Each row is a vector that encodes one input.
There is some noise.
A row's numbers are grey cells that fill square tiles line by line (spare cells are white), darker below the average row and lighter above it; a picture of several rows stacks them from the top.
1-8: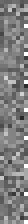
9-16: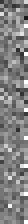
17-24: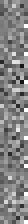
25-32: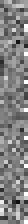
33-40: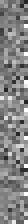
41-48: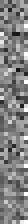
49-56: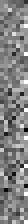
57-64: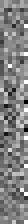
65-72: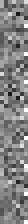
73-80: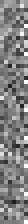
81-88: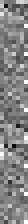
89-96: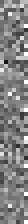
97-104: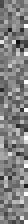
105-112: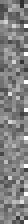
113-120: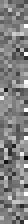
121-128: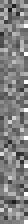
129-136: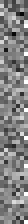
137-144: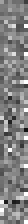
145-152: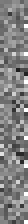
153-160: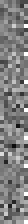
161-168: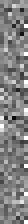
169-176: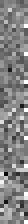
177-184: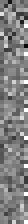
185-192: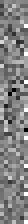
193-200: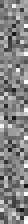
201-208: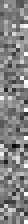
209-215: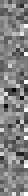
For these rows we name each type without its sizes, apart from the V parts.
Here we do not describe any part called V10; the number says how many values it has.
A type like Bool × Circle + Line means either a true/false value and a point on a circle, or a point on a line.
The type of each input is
(Bool × Bool × Bool × Bool + Unit) × V10 + Circle + Line.
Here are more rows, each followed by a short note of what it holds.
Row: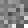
four true/false values and a value of V10
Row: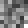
four true/false values and a value of V10
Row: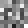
a value of V10
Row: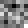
a point on a circle
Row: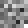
a value of V10
